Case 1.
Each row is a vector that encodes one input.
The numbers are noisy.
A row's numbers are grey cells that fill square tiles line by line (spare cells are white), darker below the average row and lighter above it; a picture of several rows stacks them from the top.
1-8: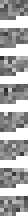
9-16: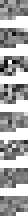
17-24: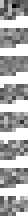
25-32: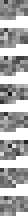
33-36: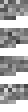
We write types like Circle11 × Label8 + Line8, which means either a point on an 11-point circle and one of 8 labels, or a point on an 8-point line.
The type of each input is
Line6.
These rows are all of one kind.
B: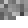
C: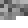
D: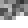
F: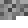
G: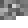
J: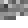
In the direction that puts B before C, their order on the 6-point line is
J, B, G, F, C, D.
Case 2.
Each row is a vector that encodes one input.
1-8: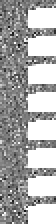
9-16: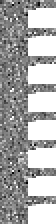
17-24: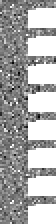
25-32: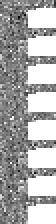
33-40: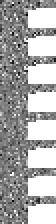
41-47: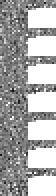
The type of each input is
Bool × Bool × Bool.
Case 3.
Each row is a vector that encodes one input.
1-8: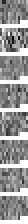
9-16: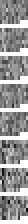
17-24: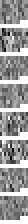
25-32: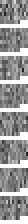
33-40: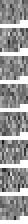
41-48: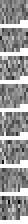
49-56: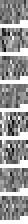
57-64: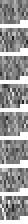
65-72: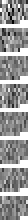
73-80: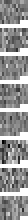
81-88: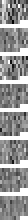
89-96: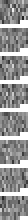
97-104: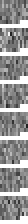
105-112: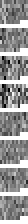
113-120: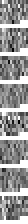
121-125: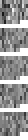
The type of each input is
Circle18.
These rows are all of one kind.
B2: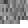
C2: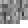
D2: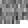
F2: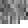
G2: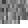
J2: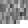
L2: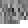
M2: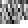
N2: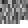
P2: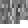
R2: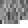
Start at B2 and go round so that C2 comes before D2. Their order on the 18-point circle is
B2, G2, F2, L2, C2, M2, D2, N2, R2, J2, P2.
